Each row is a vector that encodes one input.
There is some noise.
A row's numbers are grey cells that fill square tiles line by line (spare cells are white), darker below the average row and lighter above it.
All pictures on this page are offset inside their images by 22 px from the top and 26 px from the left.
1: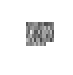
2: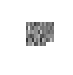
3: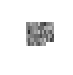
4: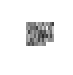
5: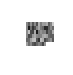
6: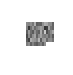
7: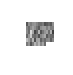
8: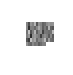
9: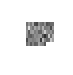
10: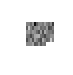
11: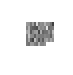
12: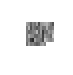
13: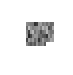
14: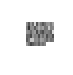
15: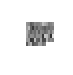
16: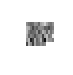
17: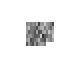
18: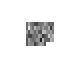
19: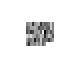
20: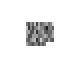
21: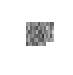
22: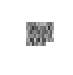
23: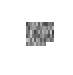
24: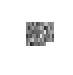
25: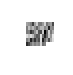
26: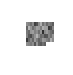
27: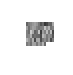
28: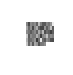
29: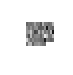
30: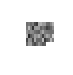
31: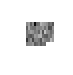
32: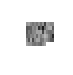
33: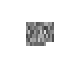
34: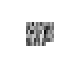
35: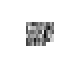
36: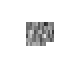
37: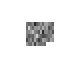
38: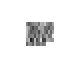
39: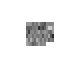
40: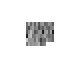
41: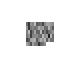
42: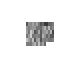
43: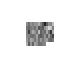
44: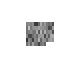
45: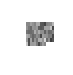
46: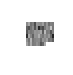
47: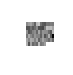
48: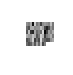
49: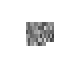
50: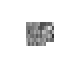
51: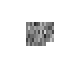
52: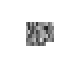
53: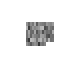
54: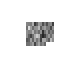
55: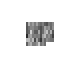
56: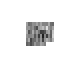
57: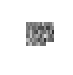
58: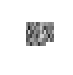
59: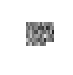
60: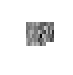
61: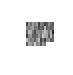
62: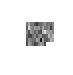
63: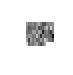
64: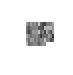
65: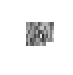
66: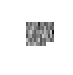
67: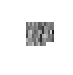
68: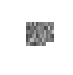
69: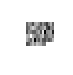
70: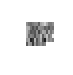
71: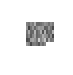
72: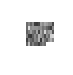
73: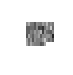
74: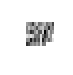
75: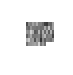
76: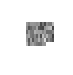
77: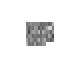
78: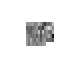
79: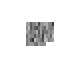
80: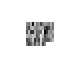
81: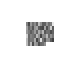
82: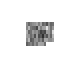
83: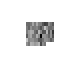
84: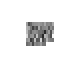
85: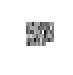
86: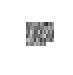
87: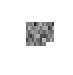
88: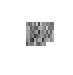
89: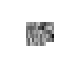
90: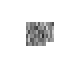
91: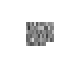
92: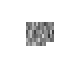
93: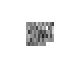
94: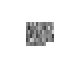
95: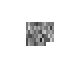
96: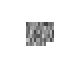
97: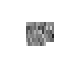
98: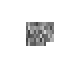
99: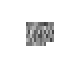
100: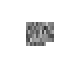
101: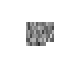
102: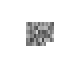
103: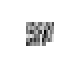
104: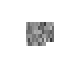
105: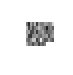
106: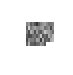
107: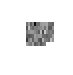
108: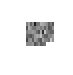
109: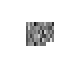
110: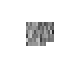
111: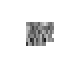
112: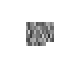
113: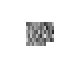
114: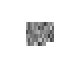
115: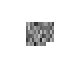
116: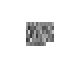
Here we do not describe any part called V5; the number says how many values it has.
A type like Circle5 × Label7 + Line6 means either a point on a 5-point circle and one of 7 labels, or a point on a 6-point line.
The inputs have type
List3(Line3 × Line4) × V5.
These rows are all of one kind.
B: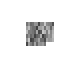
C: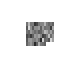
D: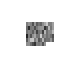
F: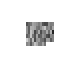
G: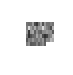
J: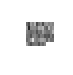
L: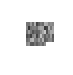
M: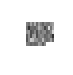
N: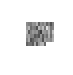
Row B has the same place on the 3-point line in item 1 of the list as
C, D and L.
